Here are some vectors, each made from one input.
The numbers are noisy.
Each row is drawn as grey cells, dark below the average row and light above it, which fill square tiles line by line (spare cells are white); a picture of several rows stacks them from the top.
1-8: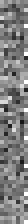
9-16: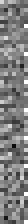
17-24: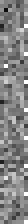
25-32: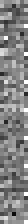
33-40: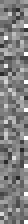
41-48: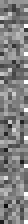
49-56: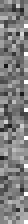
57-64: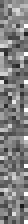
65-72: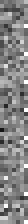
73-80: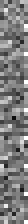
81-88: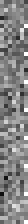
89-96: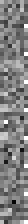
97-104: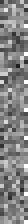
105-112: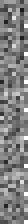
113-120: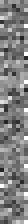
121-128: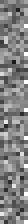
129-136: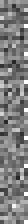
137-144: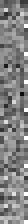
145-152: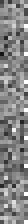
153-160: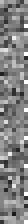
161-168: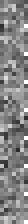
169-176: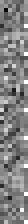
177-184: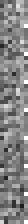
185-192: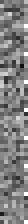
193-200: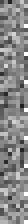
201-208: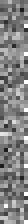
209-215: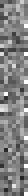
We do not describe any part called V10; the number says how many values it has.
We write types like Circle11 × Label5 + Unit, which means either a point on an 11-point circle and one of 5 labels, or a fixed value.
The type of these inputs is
Label6 × Line5 + Line8 × V10.
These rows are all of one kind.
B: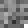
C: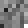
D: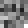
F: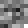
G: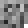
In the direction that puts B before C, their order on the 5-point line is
D, F, B, C, G.
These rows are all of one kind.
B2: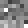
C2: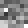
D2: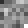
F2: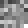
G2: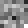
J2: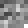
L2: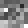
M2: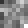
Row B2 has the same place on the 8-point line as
F2 and G2.
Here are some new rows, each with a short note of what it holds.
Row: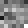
a point on an 8-point line and a value of V10
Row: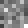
a point on an 8-point line and a value of V10
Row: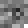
one of 6 labels and a point on a 5-point line
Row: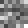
one of 6 labels and a point on a 5-point line
